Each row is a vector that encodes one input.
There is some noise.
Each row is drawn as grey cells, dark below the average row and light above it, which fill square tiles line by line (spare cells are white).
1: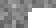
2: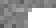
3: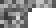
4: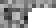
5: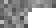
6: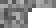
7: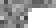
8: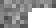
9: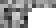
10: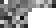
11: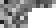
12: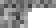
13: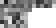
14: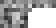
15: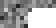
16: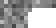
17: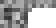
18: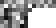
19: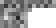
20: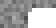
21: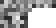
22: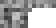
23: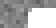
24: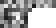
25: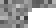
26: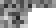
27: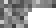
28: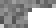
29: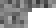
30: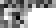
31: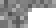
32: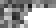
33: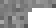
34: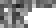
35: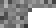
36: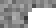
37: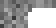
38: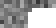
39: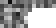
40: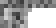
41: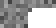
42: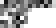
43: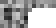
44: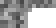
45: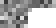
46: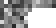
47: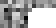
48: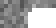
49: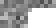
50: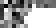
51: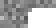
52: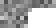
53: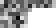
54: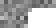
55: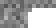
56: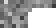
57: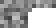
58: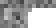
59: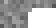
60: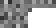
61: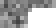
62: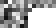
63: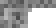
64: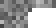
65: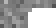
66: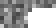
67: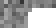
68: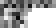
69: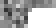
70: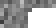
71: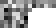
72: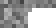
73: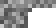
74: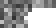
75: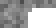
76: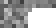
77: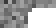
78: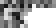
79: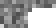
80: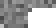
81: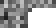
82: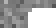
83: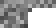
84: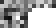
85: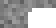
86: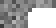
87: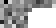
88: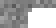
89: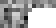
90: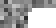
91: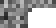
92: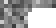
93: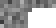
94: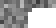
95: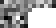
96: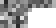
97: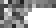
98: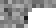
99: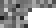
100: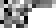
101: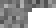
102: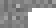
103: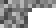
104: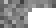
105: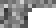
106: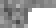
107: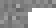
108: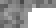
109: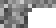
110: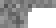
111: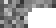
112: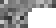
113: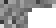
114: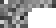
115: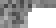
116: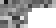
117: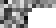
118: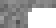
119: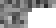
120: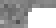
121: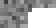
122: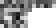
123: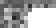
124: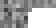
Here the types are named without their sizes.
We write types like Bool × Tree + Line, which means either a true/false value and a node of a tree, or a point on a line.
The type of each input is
Bool × (Circle + Unit) + Line.
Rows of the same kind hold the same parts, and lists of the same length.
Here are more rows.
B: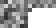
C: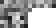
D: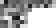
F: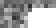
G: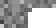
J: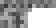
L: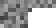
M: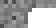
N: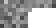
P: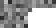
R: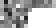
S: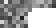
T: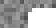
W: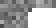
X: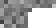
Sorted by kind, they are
B, G, L, P, X
C, J, N, R, S, T
D, F, M, W

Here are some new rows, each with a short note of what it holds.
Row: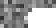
a point on a line
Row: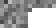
a point on a line
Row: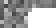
a point on a circle and a true/false value
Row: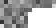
a point on a line
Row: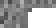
a point on a line
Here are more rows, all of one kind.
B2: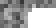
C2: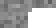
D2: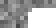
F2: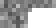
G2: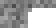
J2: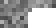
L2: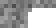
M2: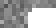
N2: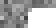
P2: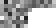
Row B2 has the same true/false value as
C2, D2 and N2.
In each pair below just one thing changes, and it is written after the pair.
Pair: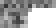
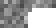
the place on the circle
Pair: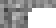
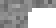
the true/false value
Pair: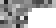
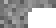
the place on the circle
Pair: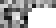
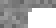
the true/false value
